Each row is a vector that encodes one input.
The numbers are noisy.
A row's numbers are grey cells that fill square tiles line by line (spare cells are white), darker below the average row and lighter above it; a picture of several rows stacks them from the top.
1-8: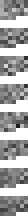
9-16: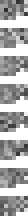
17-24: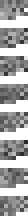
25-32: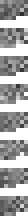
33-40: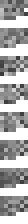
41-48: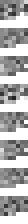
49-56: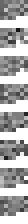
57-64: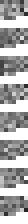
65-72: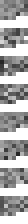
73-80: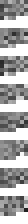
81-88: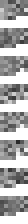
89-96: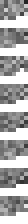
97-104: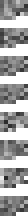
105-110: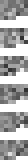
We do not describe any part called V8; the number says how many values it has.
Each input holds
either a point on a 9-point circle, or a true/false value and a value of V8.
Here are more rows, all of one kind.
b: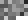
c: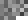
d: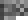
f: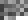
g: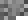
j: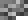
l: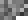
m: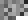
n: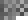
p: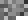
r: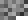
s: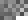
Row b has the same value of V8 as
d and p.
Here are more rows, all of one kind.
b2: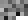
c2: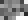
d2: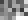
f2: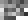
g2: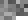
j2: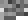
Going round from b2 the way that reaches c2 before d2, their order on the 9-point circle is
b2, c2, d2, f2, j2, g2.
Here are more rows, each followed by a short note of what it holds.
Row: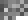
a true/false value and a value of V8
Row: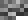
a true/false value and a value of V8
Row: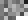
a true/false value and a value of V8
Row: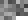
a point on a 9-point circle
